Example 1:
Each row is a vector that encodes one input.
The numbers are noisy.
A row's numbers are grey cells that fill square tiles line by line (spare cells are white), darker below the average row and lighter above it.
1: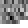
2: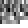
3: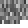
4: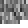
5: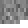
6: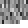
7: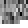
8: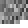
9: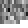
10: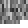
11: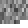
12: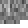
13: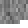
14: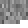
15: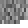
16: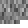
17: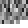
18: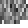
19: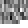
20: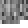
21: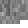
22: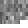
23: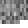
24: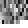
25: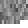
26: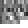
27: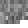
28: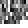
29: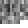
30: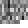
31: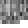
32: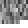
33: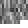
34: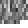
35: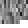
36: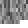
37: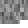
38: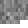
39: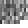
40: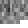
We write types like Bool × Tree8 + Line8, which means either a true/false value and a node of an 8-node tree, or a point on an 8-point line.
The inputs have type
Bool × Label6.
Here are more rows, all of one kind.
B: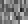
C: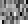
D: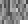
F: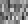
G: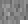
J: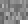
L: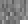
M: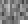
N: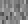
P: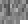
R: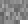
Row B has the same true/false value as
D, L and P.
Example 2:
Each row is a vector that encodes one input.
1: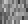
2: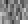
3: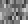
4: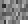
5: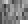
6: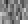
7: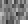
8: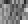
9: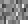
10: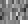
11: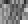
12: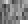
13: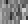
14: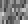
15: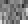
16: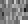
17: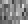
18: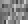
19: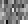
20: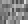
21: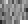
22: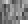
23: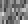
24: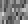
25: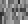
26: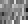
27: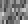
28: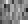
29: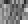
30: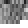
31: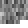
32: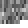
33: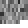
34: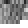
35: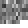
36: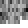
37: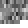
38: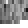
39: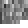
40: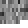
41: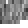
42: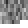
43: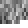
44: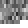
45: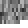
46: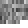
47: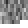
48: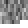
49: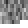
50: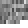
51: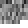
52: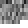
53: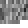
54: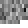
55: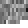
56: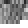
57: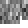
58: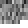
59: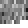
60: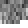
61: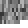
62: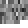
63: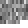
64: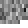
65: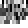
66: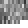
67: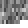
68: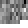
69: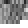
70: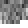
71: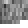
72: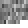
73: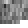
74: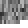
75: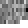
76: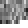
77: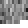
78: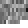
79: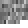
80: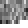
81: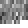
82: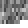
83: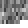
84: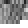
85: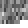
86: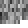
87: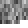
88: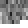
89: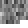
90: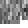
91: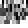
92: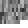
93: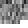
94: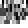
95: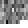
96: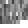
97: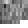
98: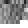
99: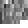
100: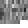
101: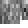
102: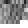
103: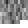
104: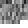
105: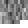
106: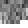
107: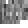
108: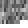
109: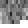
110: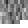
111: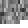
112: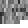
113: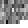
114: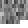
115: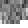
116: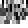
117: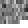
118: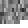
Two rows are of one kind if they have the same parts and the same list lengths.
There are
3 kinds of row.
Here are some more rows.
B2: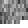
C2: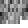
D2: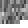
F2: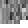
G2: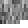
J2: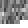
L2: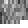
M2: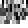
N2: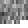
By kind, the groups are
B2, C2, G2, L2, N2
D2, F2, J2
M2

